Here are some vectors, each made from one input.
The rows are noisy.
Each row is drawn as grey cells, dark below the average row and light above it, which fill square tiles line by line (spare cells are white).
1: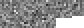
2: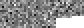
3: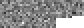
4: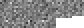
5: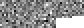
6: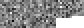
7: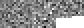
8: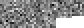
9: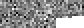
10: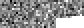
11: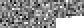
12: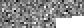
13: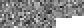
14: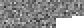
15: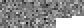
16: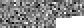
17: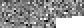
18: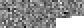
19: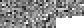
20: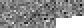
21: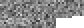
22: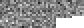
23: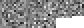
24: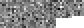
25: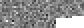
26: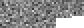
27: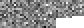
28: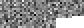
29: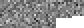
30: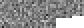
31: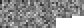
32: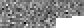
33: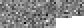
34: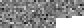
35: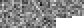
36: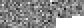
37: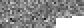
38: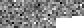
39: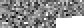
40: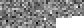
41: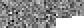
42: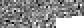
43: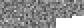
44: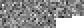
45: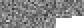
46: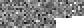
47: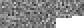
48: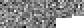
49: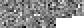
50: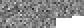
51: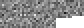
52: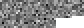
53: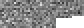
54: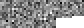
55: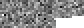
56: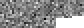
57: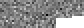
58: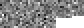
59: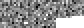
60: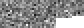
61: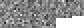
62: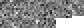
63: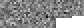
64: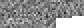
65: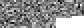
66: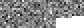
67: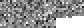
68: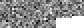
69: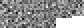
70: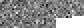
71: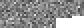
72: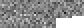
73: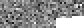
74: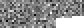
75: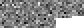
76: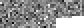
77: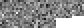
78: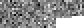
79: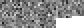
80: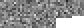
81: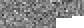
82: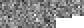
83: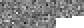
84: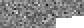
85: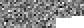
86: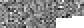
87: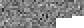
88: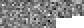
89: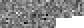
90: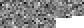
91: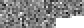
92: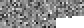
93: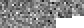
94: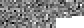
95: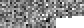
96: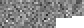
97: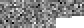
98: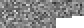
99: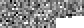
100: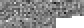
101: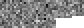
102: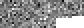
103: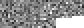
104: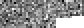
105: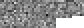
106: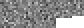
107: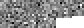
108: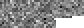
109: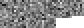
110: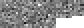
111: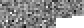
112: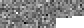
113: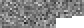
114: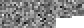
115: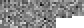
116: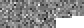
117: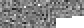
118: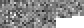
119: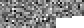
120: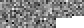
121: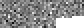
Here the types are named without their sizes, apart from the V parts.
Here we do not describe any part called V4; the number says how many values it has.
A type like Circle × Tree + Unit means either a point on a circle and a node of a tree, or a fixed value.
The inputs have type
(Bool × Circle × V4 + Label) × Line × Line.
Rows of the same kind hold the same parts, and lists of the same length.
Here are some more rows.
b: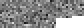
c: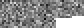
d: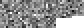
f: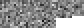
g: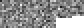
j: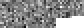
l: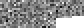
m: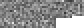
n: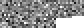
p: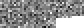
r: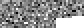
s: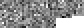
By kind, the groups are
b, c, d, f, g, j, m, s
l, n, p, r

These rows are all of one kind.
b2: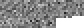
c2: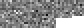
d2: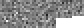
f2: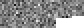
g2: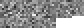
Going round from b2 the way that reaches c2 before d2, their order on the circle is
b2, c2, d2, f2, g2.
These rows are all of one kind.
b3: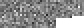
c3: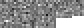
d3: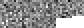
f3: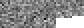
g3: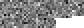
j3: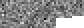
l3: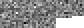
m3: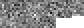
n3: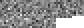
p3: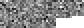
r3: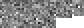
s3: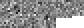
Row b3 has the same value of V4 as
f3, g3, j3 and r3.
